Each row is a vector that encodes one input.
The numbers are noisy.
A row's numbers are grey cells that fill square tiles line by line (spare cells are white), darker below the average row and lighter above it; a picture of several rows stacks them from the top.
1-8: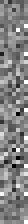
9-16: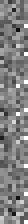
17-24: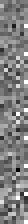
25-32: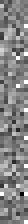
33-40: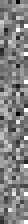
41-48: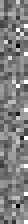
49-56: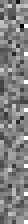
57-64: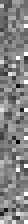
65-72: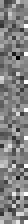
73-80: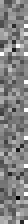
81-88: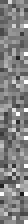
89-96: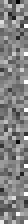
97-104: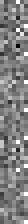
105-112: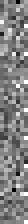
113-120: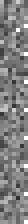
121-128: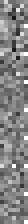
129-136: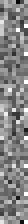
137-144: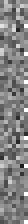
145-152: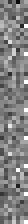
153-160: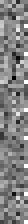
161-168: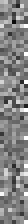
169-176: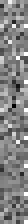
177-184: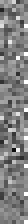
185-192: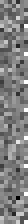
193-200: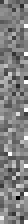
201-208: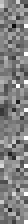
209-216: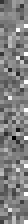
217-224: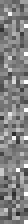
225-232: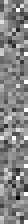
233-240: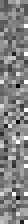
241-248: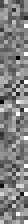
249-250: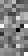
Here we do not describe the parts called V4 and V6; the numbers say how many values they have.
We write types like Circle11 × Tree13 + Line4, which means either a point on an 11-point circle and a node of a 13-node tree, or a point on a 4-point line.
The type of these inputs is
Bool × Bool × Bool × Bool × Line9 + (Line7 + V4) × V6.
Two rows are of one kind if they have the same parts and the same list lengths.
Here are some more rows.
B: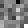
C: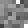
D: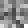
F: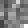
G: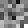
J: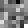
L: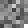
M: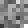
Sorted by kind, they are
B, G, J
C, F, L, M
D

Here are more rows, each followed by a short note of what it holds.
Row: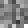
a value of V4 and a value of V6
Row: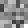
a value of V4 and a value of V6
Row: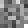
a point on a 9-point line and four true/false values
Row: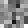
a value of V4 and a value of V6
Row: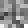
a value of V4 and a value of V6
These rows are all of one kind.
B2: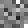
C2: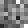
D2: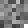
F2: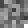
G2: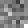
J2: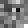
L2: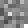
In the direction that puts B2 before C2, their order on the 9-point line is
B2, C2, D2, J2, F2, G2, L2.
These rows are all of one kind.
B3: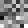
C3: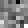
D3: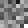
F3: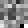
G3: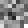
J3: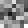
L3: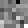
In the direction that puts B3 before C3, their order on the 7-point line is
J3, G3, F3, B3, D3, C3, L3.
